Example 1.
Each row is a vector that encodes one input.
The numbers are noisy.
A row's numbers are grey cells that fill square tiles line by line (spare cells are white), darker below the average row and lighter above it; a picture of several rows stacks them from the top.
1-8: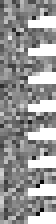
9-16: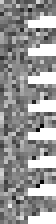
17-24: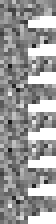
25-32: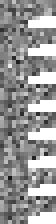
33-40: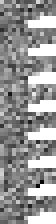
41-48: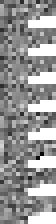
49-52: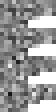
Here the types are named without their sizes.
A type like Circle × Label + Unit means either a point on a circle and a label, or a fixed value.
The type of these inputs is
Circle.
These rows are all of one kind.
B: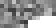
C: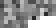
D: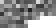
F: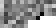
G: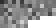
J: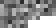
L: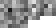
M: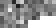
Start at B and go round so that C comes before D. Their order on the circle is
B, L, F, J, G, M, C, D.
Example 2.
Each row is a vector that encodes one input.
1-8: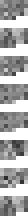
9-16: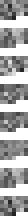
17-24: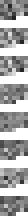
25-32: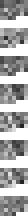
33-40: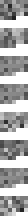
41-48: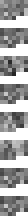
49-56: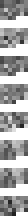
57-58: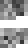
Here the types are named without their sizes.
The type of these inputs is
Bool × Bool × Bool.
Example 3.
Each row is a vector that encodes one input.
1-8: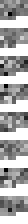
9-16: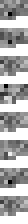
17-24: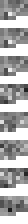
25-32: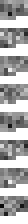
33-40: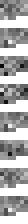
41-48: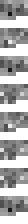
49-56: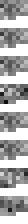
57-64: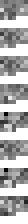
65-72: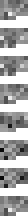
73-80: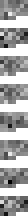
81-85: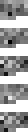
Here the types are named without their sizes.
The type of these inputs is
Bool × Bool × Bool + Unit.
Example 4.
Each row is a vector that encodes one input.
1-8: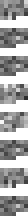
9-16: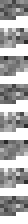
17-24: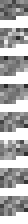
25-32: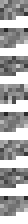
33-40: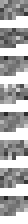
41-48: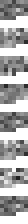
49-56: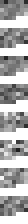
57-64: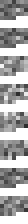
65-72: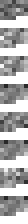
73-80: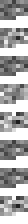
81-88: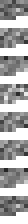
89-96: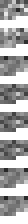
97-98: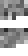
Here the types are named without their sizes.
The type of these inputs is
Bool × Bool × Bool.
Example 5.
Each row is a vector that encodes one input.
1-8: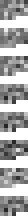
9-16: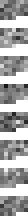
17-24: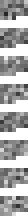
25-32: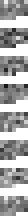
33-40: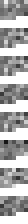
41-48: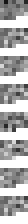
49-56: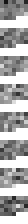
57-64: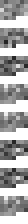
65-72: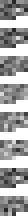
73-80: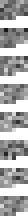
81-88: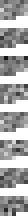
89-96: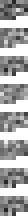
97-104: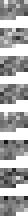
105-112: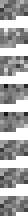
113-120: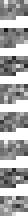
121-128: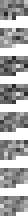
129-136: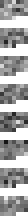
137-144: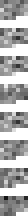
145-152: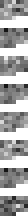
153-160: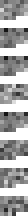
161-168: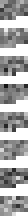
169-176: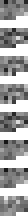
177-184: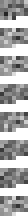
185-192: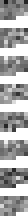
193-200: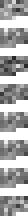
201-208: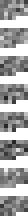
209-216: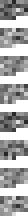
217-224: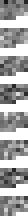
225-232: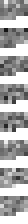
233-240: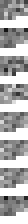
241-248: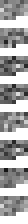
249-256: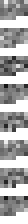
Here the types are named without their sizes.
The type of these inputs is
Bool × Bool × Bool.
